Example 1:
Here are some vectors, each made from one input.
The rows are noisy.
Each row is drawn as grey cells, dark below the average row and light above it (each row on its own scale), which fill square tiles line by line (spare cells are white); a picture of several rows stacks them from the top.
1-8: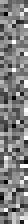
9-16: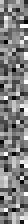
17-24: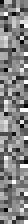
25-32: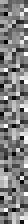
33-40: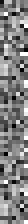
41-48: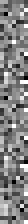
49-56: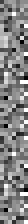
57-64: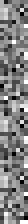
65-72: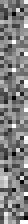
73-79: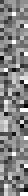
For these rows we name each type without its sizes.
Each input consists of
a point on a circle.
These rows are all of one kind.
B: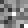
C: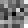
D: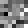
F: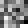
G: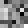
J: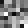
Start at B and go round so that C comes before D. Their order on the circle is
B, J, C, D, F, G.
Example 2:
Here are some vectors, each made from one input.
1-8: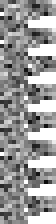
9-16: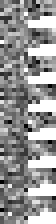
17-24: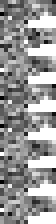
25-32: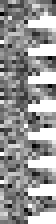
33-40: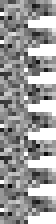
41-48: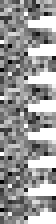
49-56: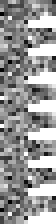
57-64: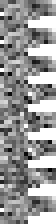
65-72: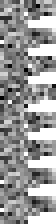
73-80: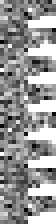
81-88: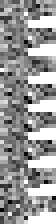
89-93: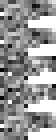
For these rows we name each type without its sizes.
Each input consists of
a point on a line.
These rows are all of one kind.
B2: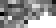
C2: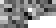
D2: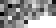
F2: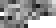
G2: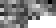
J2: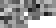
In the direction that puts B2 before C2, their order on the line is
D2, B2, G2, C2, F2, J2.
